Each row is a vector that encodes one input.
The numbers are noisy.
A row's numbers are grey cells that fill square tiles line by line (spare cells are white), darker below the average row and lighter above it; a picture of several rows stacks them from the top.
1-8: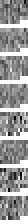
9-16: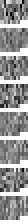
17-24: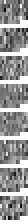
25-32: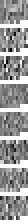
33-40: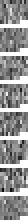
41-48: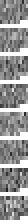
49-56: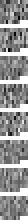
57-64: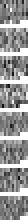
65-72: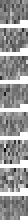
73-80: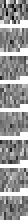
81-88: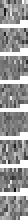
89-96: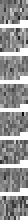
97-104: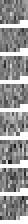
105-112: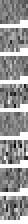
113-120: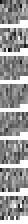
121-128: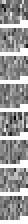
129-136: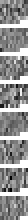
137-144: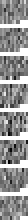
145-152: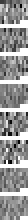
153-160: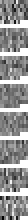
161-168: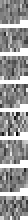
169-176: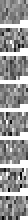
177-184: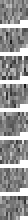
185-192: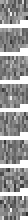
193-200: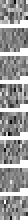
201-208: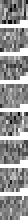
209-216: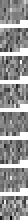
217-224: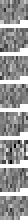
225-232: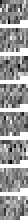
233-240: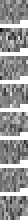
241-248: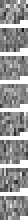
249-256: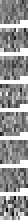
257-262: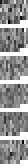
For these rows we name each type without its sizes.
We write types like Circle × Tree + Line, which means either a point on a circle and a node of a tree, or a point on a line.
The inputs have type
(Bool × Bool × Bool + Unit) × (Line + Tree) + Circle.
